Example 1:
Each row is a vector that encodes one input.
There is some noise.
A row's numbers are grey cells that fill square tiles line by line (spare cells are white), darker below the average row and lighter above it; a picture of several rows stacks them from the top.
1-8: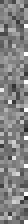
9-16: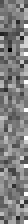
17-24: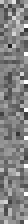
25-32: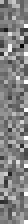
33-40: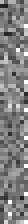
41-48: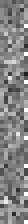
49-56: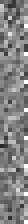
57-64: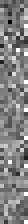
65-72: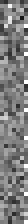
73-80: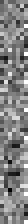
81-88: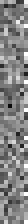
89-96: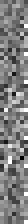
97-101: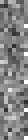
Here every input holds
either a fixed value, or three true/false values.
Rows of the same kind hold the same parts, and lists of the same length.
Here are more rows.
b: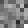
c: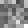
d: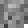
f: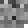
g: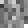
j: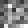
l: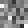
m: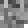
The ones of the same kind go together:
b, c, d, f, g, l, m
j

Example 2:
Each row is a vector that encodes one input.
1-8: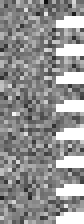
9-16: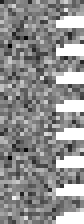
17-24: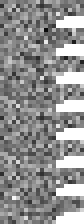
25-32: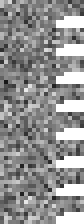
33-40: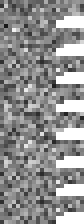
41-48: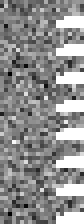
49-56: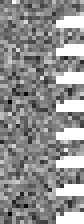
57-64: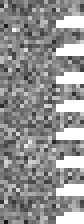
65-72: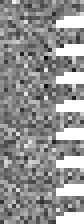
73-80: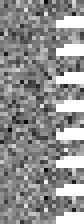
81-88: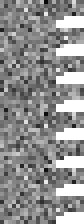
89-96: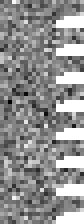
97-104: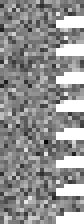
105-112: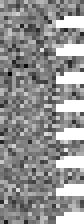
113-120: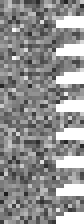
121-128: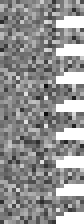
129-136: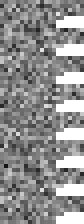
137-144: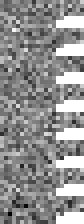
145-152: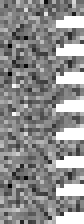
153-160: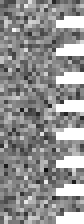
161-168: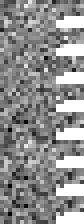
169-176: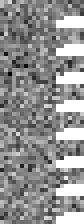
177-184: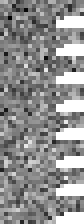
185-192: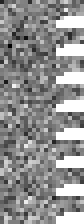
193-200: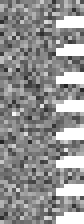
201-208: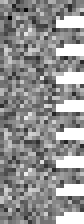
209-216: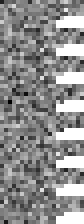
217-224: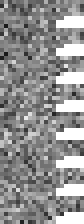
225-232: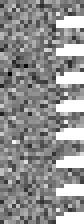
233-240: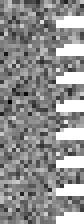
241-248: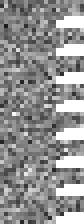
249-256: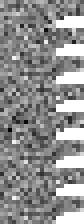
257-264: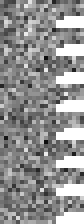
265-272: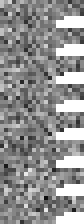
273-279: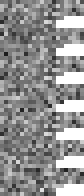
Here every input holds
one of 12 labels.
